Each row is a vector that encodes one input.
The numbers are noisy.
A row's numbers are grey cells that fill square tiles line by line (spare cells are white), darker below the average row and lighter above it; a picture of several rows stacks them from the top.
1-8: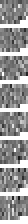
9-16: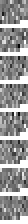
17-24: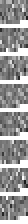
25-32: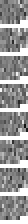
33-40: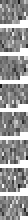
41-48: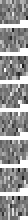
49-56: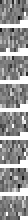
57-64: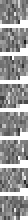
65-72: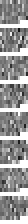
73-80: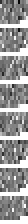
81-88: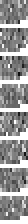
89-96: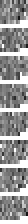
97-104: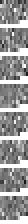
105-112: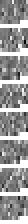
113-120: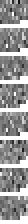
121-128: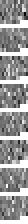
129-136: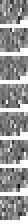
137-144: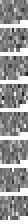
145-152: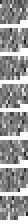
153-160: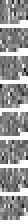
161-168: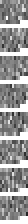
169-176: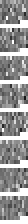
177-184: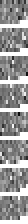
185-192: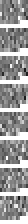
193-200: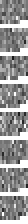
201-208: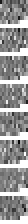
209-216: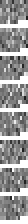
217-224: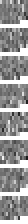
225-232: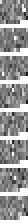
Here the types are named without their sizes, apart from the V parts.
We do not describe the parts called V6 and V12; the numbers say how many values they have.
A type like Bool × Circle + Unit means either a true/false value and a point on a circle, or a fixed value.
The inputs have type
(Bool × V12 + V6) × Line.
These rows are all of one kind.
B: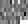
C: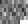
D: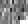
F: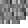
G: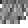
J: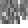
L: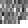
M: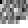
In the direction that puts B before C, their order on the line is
F, J, B, C, D, M, G, L.
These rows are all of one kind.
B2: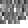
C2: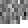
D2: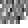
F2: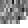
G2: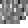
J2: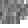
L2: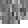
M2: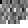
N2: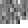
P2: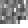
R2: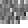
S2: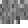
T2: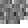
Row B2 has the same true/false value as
M2 and T2.
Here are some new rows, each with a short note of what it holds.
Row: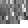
a point on a line and a value of V6
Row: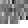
a point on a line and a value of V6
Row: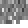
a point on a line, a true/false value and a value of V12
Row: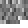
a point on a line and a value of V6
